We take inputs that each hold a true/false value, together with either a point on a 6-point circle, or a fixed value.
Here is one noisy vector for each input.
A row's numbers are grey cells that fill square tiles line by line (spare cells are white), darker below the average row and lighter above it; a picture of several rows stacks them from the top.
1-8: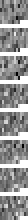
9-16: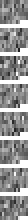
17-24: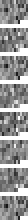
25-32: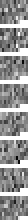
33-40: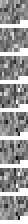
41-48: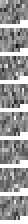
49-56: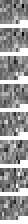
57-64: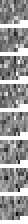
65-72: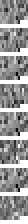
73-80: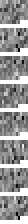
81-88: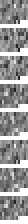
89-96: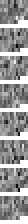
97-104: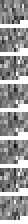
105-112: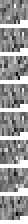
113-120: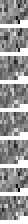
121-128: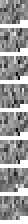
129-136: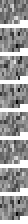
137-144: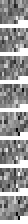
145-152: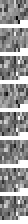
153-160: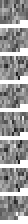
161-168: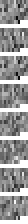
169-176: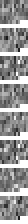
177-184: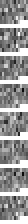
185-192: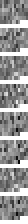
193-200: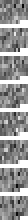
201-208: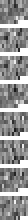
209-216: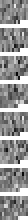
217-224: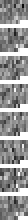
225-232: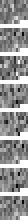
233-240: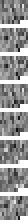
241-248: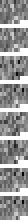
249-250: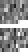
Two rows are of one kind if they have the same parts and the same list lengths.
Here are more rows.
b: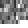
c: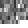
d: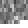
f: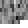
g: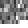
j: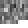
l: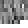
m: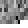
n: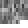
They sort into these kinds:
b, c, g, l
d, f, j, m, n

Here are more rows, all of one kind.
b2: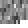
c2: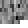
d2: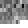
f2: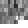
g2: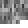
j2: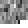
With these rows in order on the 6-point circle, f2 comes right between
b2 and c2.
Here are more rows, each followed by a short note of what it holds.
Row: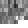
a point on a 6-point circle and a true/false value
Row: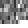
a true/false value
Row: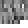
a true/false value
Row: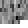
a point on a 6-point circle and a true/false value
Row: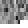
a point on a 6-point circle and a true/false value
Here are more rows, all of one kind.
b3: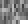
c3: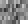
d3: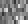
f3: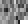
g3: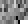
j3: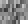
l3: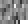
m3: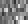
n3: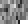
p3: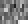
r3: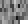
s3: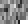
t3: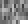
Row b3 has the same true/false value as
d3, m3, p3 and t3.
